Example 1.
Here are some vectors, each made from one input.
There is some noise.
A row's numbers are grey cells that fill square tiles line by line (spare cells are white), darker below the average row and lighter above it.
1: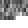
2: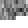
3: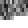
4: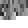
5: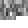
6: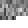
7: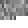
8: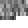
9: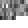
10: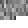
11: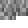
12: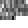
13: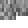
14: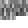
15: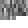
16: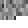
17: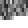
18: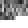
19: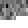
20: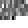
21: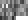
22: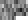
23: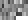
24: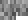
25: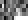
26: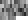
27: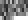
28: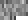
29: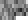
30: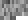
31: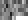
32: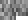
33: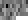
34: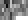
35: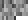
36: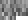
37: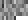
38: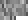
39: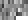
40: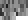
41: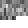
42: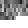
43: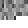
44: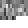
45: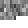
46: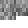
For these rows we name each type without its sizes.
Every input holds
a point on each of two lines.
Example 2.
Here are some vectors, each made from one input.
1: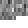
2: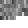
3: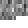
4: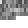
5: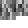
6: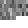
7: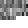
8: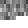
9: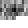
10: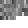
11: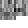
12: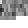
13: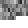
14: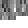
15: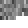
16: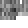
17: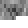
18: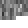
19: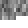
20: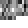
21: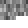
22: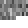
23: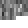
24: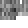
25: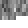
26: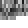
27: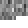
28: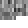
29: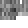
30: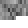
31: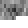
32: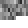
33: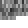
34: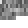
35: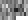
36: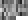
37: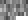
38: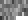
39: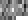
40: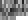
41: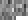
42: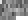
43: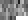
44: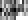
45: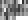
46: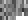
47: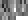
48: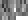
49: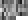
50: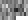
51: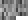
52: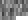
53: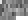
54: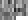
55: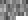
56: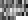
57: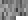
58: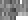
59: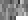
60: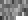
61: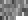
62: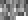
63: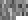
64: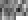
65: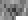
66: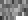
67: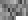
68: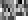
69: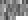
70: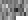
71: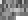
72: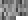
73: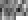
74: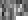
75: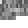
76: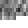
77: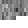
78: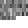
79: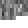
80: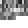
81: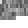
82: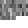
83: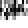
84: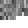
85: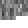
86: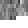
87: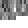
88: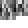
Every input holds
one of 10 labels.
